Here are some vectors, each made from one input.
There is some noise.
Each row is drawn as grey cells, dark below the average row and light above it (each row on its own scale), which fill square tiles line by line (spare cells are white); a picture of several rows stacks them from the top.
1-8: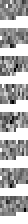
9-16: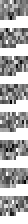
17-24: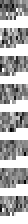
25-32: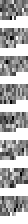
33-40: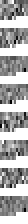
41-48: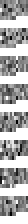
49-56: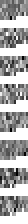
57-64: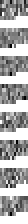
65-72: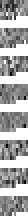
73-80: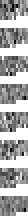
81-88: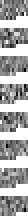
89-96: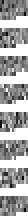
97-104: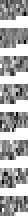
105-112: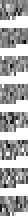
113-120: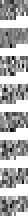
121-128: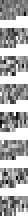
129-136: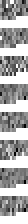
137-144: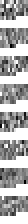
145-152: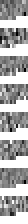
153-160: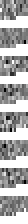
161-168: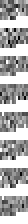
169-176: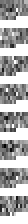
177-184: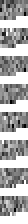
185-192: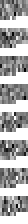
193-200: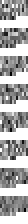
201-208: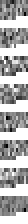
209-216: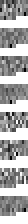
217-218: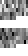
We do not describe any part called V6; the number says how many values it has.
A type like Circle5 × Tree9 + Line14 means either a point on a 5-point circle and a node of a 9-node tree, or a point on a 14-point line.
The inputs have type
Line4 + Line5 × List2(V6).
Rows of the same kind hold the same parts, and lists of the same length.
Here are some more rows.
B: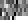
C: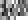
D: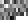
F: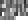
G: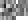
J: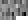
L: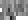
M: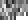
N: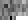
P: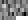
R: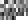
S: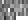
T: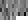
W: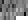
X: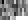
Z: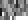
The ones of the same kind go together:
B, F, X, Z
C, D, G, M, R, S
J, P, T, W
L, N

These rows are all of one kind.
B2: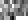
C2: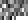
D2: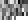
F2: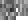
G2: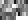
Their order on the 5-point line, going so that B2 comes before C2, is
F2, B2, C2, D2, G2.
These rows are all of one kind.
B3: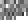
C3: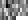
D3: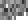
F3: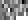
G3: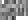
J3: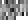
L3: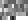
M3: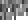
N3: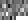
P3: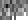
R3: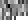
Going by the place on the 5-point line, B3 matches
G3 and J3.
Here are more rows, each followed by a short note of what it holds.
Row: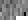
a point on a 5-point line, together with the empty list
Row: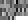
a point on a 4-point line
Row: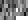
a point on a 5-point line, together with the empty list
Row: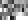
a point on a 5-point line, together with a list of one item
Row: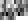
a point on a 5-point line, together with a list of one item
